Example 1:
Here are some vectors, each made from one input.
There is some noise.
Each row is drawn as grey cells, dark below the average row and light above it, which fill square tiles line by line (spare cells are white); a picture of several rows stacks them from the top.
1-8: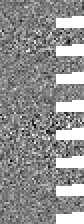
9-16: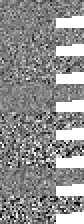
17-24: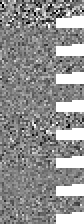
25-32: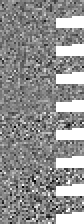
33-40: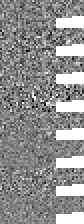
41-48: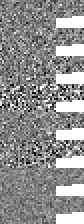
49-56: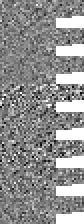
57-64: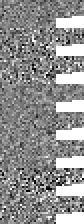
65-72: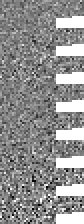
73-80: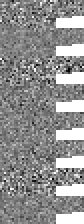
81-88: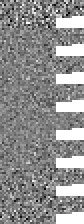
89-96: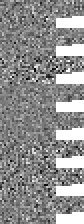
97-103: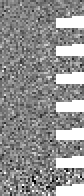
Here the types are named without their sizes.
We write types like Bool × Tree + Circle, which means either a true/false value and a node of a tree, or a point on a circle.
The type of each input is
Bool × (Circle + Unit) + Line.
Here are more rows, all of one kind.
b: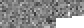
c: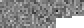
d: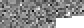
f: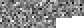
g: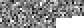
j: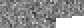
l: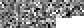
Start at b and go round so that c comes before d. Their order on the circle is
b, l, c, d, g, f, j.
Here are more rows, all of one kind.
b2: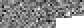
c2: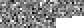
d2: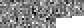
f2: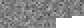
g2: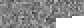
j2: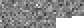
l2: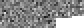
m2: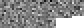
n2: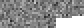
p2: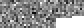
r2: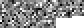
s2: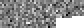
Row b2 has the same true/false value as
f2, j2, m2 and r2.
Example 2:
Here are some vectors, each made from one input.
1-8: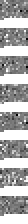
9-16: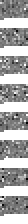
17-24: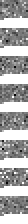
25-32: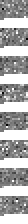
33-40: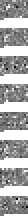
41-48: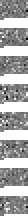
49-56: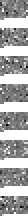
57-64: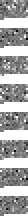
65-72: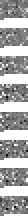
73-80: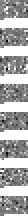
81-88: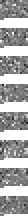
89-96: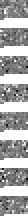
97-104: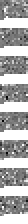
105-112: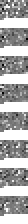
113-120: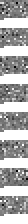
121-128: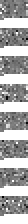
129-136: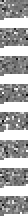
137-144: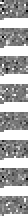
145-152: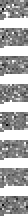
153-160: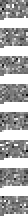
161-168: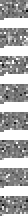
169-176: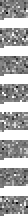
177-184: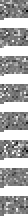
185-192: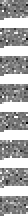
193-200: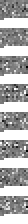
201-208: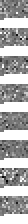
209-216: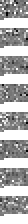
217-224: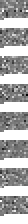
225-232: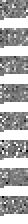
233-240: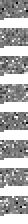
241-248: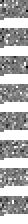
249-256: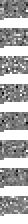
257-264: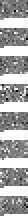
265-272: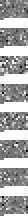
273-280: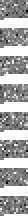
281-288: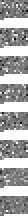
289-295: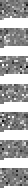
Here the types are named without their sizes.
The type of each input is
Bool × Bool × Bool × Circle × (Circle + Unit).
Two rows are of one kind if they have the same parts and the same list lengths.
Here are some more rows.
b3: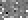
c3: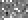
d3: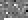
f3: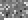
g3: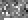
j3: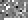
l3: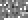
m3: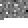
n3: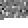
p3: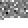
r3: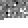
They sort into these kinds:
b3, c3, f3, j3, l3, p3
d3, g3, m3, n3, r3

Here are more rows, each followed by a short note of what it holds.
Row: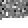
a point on a circle and three true/false values
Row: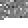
a point on each of two circles and three true/false values
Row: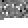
a point on a circle and three true/false values
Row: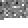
a point on a circle and three true/false values
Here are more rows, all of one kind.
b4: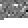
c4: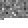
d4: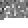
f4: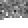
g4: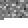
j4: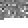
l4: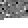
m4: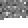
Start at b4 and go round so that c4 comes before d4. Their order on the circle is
b4, g4, c4, f4, m4, d4, j4, l4.
